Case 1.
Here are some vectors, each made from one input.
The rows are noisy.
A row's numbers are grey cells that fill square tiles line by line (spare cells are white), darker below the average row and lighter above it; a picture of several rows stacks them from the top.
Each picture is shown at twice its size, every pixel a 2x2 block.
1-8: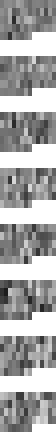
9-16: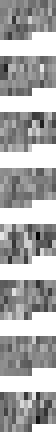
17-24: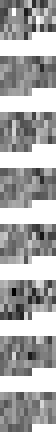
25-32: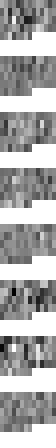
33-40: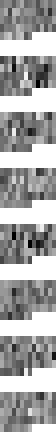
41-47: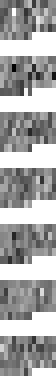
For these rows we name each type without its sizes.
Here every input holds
three true/false values.
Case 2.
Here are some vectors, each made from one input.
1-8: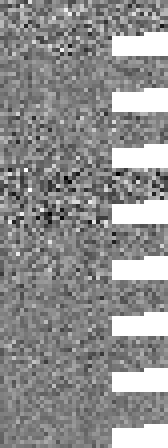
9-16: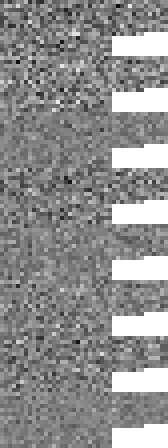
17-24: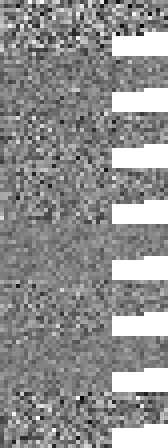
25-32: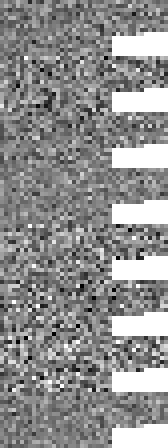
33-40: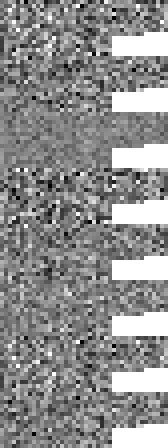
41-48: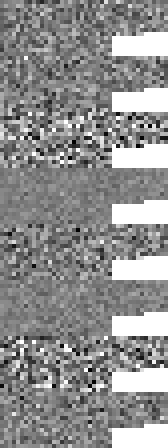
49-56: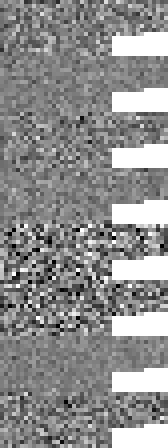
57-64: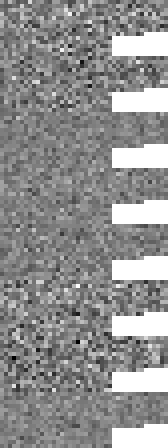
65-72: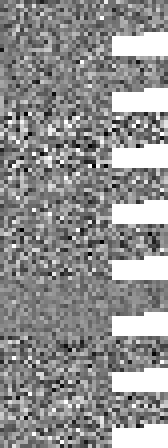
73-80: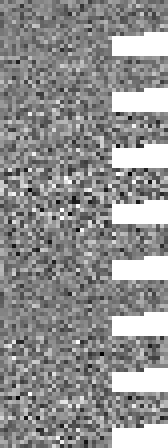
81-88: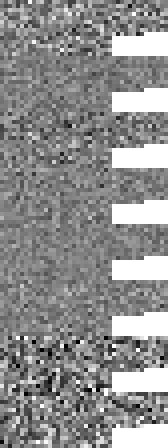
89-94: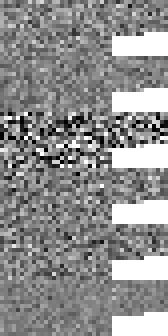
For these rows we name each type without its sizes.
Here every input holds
a point on a circle.
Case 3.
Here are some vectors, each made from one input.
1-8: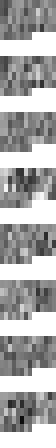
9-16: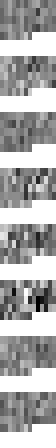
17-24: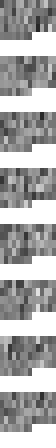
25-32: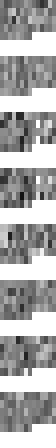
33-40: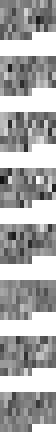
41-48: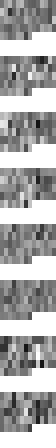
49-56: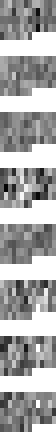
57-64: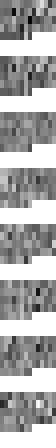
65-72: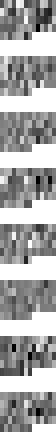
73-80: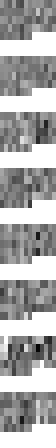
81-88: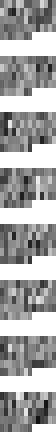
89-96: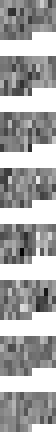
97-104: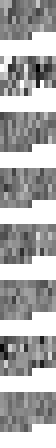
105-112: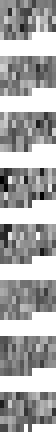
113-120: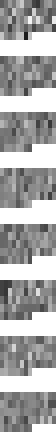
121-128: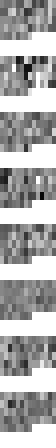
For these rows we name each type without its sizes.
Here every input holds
a node of a tree.
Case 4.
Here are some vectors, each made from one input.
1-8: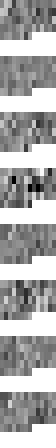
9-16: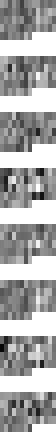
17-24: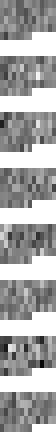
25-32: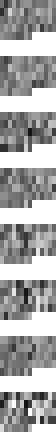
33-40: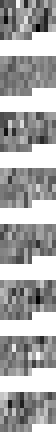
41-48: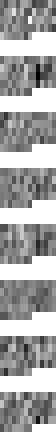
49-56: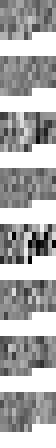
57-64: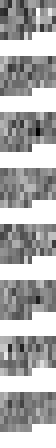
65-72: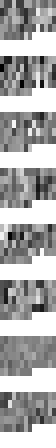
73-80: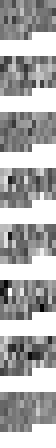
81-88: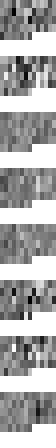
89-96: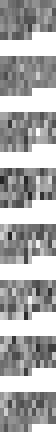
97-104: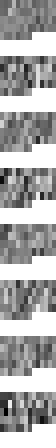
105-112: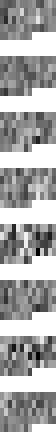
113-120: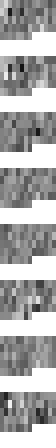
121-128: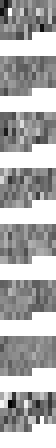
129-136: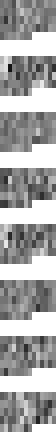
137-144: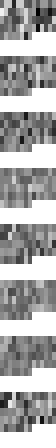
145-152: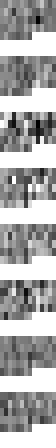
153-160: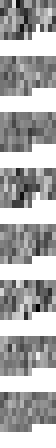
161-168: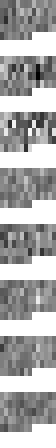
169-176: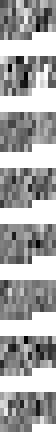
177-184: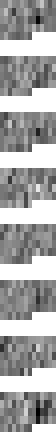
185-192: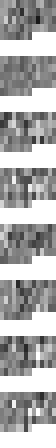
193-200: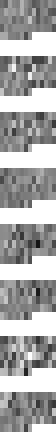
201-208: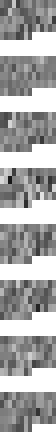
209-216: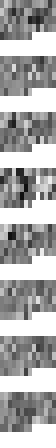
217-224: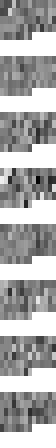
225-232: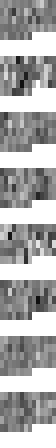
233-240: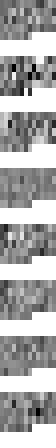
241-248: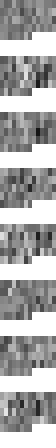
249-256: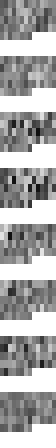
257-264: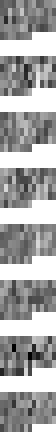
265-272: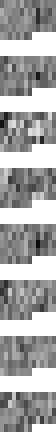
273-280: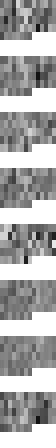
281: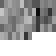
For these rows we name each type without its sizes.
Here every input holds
either a fixed value, or three true/false values.
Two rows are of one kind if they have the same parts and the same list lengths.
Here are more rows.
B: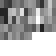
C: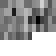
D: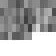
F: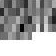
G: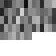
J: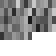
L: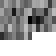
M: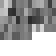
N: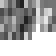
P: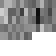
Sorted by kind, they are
B, C, D, J, L, M, N, P
F, G

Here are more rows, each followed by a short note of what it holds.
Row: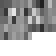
three true/false values
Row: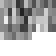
three true/false values
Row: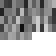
a fixed value
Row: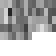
three true/false values
